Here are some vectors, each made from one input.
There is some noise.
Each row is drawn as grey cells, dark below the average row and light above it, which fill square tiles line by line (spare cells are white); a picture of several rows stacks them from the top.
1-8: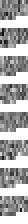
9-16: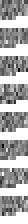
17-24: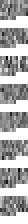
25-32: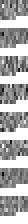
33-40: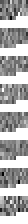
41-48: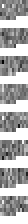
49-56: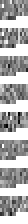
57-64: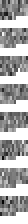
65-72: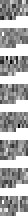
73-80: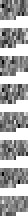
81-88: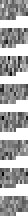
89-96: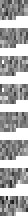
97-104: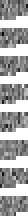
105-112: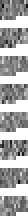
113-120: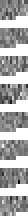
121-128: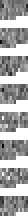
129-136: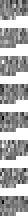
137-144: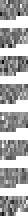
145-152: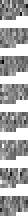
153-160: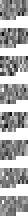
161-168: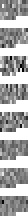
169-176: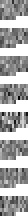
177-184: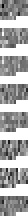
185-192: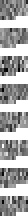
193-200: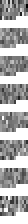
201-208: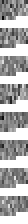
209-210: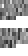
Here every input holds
a point on an 11-point line, together with either a point on a 17-point circle, or a fixed value.
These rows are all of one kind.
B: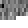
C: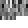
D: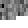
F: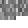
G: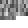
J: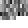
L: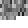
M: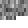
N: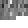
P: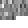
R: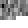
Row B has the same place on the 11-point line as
D, L and M.
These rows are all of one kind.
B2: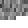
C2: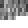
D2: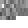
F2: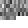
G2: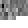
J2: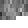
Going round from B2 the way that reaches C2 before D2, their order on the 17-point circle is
B2, G2, C2, J2, D2, F2.
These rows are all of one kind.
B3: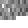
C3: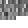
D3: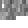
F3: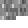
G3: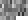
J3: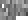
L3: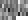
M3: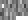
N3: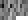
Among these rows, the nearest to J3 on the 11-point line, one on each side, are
C3 and L3.
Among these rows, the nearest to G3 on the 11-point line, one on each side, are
F3 and N3.
